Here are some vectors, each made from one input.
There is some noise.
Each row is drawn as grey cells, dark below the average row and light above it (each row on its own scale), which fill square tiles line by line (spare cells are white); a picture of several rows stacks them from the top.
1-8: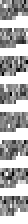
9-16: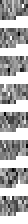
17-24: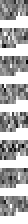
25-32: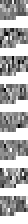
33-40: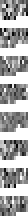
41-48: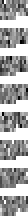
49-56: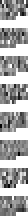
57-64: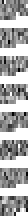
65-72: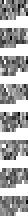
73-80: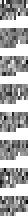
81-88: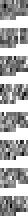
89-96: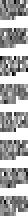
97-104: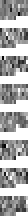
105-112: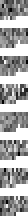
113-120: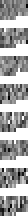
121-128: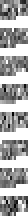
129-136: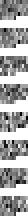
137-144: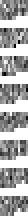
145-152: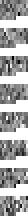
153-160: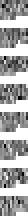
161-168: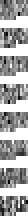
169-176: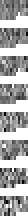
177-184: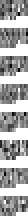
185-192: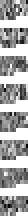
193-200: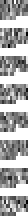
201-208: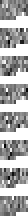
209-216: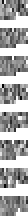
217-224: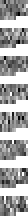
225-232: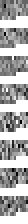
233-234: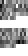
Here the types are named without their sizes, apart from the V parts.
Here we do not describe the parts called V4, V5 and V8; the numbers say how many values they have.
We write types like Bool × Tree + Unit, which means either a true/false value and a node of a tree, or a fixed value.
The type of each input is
(Bool × Bool × Bool × Bool × V4 + Label) × Label × V5 × V8 + Unit.
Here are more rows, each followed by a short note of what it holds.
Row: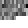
two labels, a value of V5 and a value of V8
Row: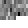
two labels, a value of V5 and a value of V8
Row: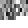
a fixed value
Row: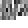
two labels, a value of V5 and a value of V8
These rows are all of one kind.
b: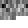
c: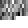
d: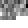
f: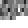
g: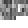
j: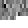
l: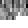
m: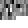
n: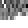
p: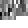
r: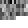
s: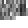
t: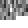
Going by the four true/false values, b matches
g, l, n and t.
